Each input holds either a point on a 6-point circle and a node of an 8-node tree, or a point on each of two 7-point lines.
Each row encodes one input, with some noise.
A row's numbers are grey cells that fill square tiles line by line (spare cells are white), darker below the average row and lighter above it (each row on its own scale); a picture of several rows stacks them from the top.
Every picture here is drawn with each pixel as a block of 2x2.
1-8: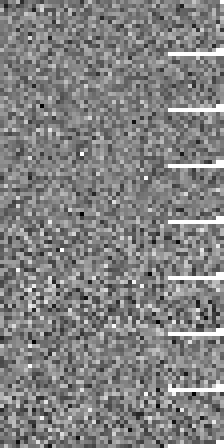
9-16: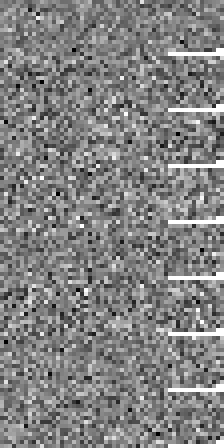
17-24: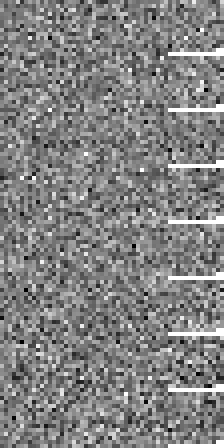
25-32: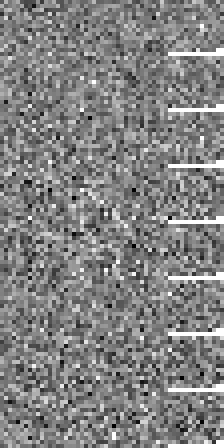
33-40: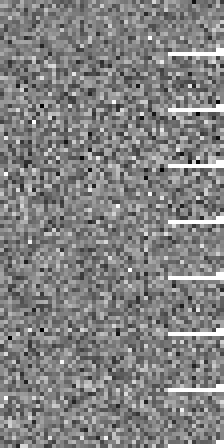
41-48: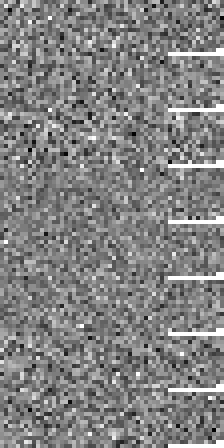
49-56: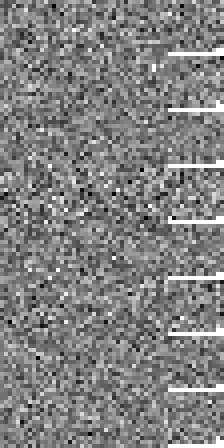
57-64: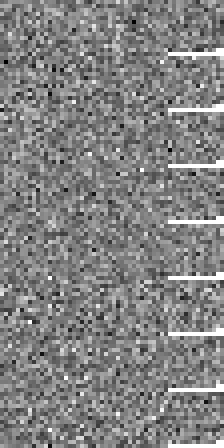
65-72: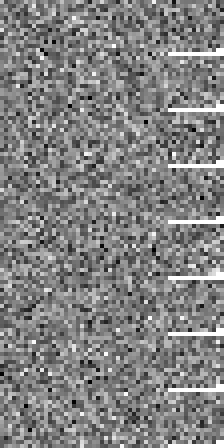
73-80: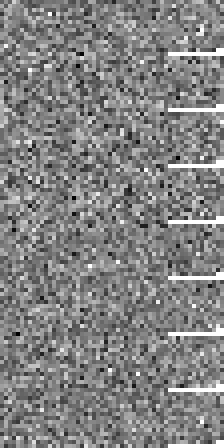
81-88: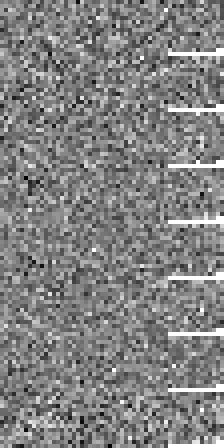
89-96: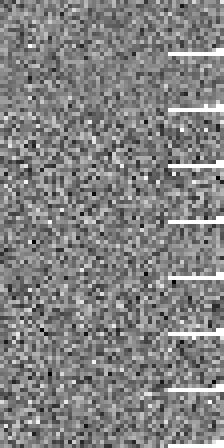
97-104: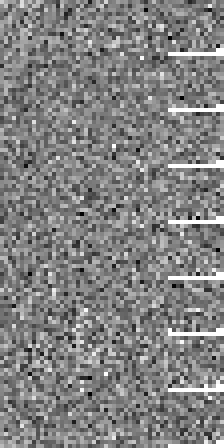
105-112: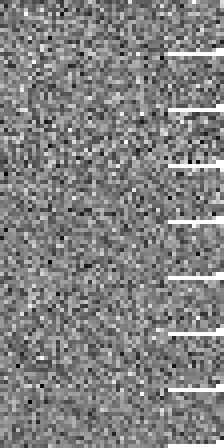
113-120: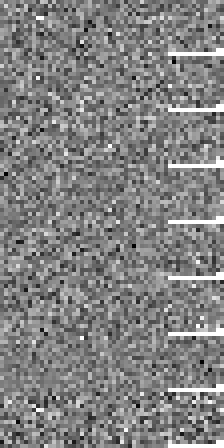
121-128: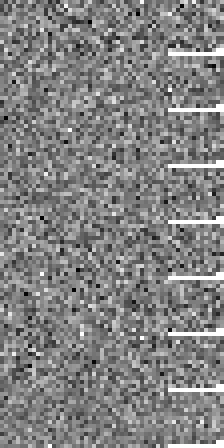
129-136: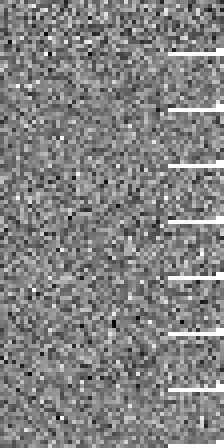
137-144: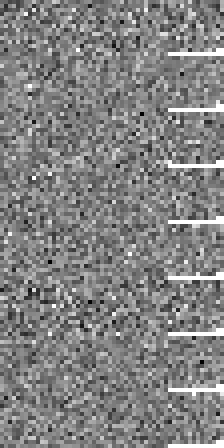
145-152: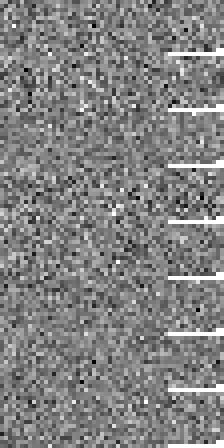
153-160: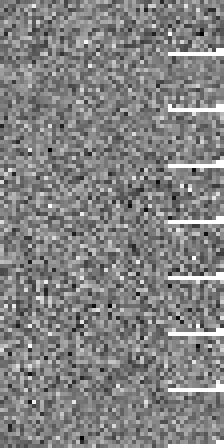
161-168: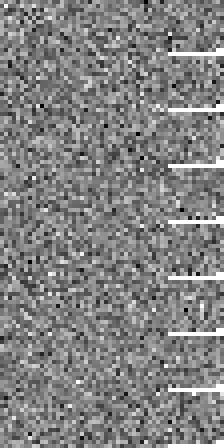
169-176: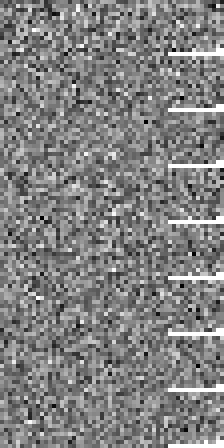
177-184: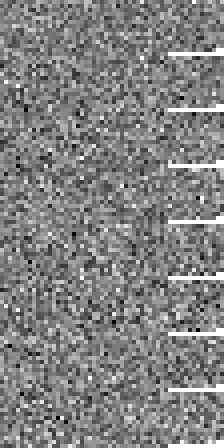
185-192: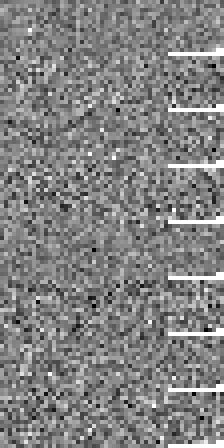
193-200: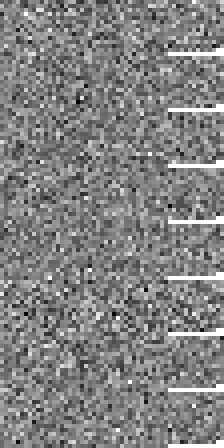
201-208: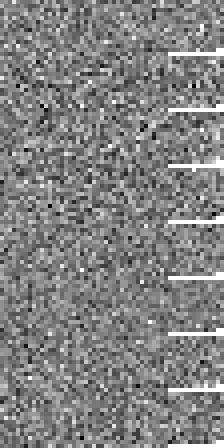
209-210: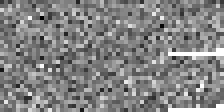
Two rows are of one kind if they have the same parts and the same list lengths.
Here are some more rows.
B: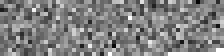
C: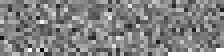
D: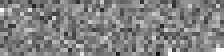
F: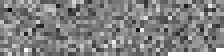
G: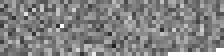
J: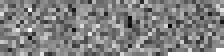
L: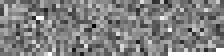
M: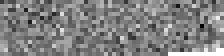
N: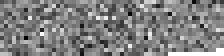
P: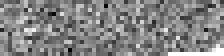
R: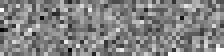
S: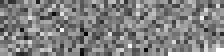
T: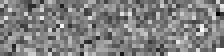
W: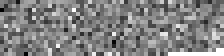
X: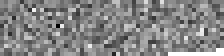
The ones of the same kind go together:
B, G, L, T, W, X
C, D, F, J, M, N, P, R, S

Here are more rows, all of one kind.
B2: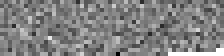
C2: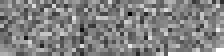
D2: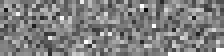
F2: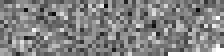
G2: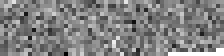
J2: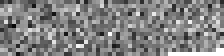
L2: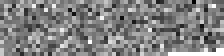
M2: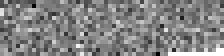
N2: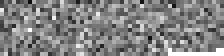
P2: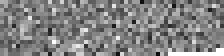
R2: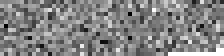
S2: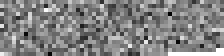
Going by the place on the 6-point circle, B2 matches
G2 and P2.
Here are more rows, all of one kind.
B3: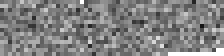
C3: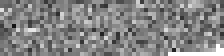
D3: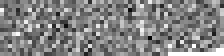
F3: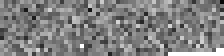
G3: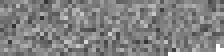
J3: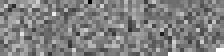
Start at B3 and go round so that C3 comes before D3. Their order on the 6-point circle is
B3, F3, G3, C3, D3, J3.
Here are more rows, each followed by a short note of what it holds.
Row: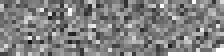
a point on each of two 7-point lines
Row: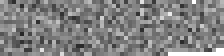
a point on each of two 7-point lines
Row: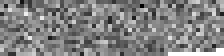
a point on each of two 7-point lines
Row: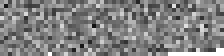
a point on each of two 7-point lines
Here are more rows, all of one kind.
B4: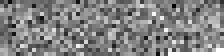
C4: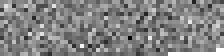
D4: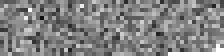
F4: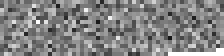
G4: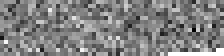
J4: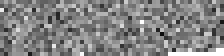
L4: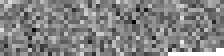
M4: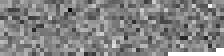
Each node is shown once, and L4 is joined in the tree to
C4.
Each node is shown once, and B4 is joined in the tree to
J4.
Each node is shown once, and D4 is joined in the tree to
C4, F4, J4 and M4.
